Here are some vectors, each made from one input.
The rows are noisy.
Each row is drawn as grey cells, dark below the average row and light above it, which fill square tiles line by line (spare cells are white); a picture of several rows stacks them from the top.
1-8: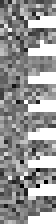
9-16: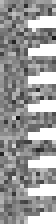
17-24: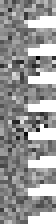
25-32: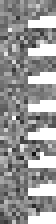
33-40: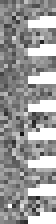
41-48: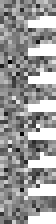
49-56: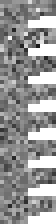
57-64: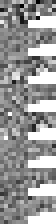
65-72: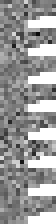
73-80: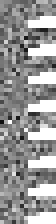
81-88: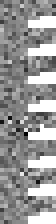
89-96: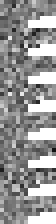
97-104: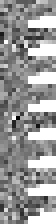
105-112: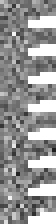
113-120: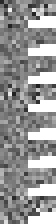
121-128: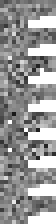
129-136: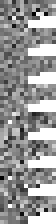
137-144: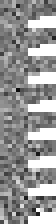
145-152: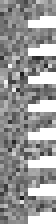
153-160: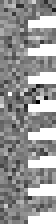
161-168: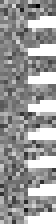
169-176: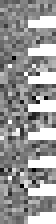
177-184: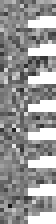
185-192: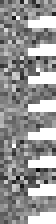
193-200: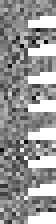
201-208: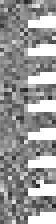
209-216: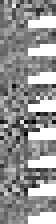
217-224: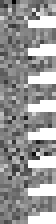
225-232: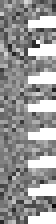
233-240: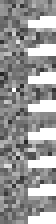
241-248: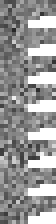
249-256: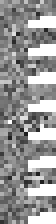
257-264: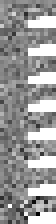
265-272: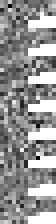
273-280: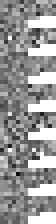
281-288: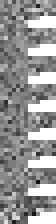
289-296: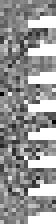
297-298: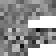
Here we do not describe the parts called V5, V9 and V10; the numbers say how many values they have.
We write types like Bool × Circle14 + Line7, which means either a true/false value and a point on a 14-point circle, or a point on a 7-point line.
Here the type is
List2(Bool × (Circle6 + V5)) + V9 × V10.
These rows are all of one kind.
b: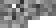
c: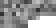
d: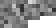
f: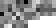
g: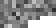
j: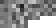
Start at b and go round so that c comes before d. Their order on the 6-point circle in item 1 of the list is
b, j, c, g, d, f.
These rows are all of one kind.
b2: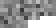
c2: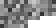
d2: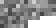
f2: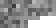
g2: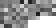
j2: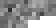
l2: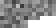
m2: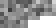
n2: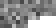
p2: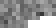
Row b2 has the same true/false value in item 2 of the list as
l2, n2 and p2.
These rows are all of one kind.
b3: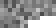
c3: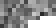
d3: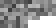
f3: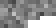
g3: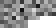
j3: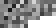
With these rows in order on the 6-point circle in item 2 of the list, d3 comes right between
b3 and c3.
